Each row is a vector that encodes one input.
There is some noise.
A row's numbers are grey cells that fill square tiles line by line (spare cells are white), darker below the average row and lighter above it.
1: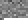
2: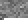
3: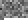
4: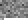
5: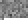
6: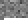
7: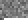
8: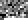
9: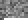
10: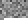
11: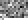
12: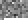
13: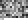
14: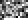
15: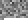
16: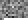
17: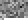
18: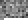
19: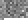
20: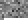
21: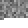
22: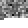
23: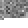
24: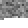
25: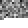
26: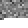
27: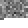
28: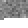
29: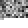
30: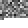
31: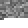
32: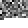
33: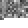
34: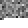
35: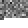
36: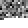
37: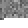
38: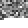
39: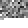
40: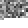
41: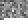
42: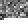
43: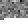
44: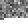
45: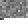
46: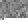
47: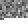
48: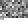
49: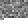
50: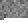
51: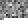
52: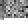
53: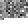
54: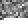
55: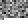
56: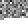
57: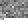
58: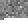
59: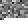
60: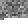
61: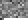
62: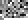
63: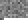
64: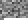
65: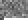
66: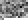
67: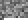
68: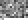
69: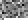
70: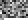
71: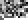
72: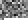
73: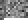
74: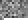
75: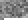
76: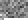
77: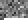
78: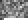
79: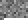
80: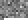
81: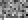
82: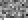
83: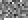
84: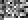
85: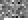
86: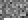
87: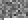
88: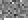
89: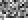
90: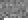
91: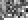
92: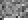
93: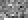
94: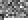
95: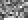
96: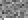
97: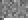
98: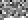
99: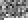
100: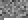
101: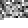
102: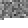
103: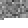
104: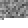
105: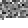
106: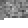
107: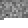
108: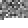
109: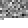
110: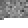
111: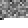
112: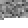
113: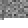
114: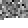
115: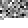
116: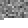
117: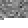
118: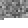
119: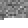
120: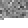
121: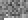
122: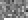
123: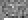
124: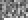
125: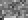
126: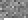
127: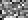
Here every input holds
a point on a 4-point line, together with either a point on a 5-point circle and a true/false value, or one of 4 labels and a point on a 4-point line.
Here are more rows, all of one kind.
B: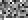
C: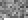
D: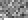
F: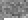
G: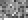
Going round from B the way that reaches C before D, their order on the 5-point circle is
B, C, F, G, D.
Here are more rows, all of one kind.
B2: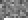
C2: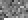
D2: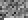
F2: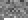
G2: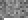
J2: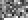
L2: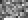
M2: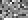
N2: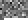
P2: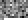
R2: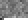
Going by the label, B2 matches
D2, L2 and P2.
